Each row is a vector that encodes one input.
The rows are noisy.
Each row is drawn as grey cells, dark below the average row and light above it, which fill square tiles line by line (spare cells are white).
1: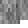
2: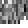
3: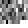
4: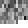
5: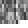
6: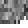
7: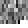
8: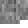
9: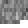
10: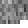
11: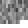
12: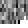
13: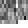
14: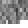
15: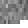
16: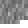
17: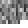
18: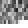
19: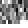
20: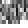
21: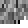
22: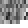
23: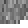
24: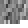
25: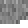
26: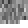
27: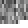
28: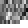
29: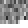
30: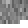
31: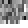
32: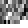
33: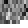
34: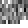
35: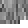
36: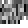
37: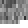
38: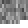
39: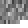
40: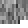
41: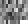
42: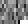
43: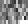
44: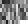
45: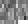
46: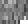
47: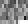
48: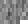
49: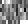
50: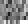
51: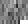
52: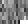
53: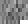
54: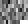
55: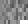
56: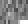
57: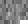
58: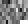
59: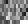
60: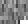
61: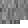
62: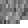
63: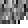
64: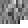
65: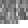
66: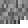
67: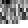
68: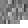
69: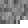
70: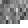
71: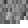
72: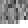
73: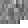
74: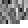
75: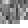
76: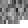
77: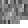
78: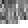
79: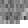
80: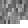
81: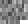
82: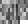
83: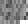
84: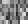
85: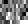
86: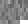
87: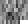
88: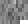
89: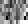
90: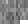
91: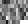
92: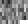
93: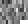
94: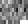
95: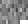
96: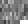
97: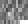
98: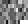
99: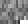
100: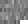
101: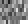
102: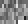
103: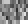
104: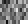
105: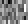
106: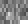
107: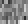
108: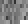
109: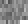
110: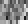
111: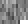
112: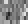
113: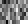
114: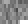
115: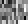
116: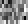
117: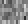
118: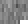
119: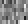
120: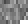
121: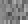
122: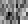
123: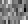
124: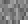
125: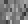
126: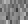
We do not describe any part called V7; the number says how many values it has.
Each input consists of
a point on a 5-point line, together with either a point on an 8-point circle, or a value of V7.
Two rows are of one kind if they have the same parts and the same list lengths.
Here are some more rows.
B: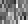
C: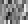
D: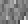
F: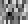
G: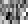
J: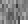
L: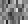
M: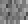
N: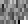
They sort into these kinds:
B, C, M, N
D, F, G, J, L

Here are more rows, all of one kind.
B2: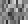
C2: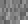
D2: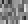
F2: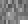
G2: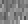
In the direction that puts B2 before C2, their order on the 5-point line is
D2, B2, C2, F2, G2.
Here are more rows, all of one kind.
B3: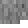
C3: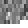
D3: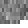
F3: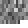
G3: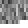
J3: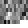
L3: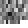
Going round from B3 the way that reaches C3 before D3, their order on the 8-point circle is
B3, F3, J3, L3, G3, C3, D3.
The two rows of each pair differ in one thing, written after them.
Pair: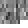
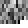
the place on the 5-point line
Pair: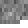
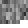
the place on the 5-point line
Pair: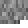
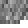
the value of V7
